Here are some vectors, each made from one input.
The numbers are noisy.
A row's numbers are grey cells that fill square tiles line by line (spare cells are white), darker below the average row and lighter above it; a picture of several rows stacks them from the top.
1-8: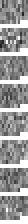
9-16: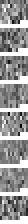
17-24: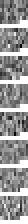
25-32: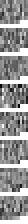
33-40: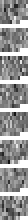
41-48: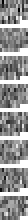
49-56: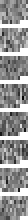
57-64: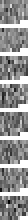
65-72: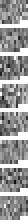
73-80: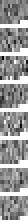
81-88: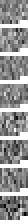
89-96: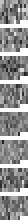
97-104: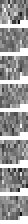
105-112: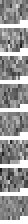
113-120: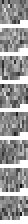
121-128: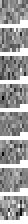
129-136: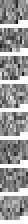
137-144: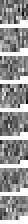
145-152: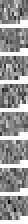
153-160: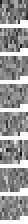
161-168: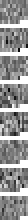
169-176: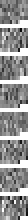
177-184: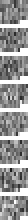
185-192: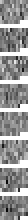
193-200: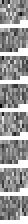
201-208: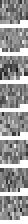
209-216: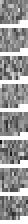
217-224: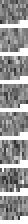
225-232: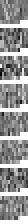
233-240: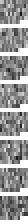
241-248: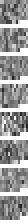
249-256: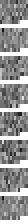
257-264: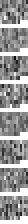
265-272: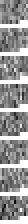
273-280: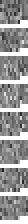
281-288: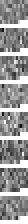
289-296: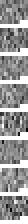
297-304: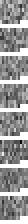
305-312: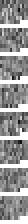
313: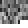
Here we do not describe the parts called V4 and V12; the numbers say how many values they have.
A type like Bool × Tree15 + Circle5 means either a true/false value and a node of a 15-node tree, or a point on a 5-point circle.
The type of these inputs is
(Bool × V12 + V4) × Label5.
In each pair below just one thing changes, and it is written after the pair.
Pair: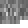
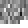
the value of V12
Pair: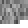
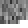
the label
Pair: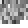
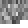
the label
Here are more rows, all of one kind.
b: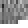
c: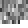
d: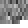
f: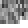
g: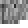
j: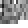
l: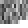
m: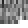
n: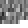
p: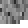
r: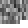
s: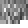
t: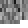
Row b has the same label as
g, j and m.
